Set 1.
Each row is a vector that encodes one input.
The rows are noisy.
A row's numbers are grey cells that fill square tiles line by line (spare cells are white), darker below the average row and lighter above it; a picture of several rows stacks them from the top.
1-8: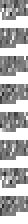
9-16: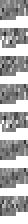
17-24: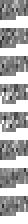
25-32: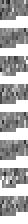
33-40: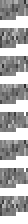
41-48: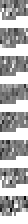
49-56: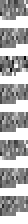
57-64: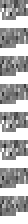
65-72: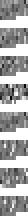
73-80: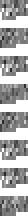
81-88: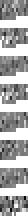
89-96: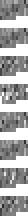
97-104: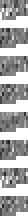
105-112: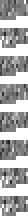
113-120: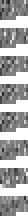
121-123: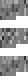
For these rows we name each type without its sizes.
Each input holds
either a fixed value, or a node of a tree.
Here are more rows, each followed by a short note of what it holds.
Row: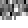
a fixed value
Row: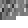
a node of a tree
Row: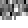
a fixed value
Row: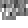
a node of a tree
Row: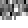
a fixed value
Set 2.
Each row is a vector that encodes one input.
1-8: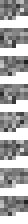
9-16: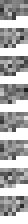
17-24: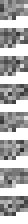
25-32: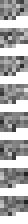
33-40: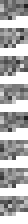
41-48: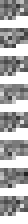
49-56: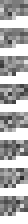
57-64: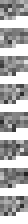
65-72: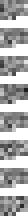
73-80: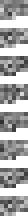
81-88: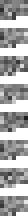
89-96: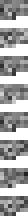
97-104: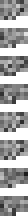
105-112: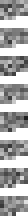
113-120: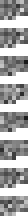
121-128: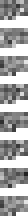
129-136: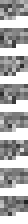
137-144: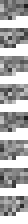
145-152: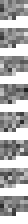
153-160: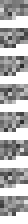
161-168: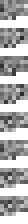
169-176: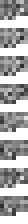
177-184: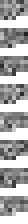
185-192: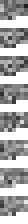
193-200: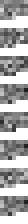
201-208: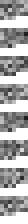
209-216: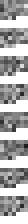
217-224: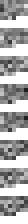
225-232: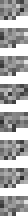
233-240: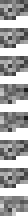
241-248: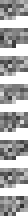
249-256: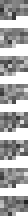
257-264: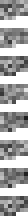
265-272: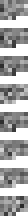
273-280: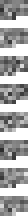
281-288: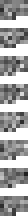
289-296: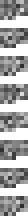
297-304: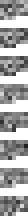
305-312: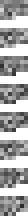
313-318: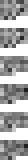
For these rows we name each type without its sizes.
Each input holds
three true/false values.
